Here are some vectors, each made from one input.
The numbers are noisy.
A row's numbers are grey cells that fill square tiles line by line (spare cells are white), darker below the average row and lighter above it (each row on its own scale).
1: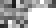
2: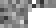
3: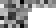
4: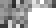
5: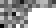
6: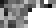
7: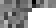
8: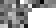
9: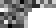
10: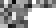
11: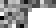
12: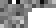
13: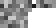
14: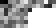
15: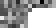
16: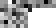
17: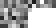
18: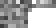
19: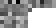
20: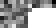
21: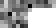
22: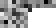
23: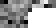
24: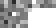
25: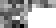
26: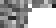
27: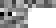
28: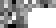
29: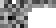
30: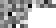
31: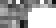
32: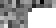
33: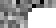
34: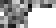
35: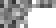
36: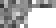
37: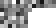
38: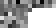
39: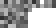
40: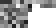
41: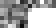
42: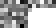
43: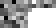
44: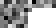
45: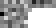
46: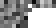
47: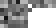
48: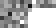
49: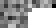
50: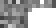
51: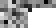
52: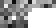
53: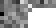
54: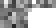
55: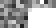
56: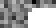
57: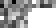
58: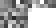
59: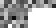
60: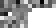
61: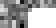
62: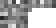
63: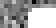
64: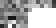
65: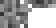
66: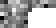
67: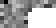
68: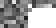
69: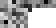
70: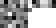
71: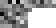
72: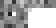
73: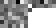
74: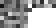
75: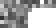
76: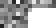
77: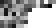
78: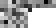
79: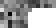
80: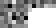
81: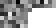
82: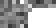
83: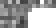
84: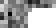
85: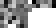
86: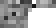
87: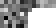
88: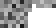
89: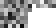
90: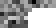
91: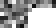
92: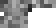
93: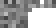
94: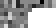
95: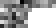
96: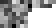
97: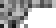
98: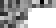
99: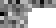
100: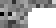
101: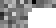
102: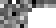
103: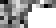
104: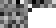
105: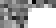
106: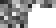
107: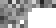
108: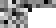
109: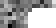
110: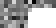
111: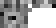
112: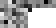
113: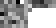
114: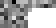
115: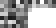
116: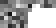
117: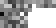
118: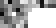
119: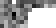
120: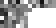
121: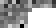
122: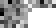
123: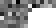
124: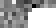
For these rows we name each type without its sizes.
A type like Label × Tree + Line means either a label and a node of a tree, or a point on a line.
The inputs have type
(Bool × Bool × Bool × Bool + Unit) × Label × Tree + Unit.
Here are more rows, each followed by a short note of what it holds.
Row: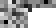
a fixed value
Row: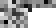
a fixed value
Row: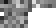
a label and a node of a tree
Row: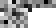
a fixed value
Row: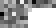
a label, a node of a tree and four true/false values
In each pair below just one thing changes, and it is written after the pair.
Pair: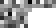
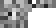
the label
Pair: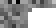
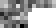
one of the four true/false values
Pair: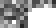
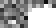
the label
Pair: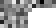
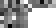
the label
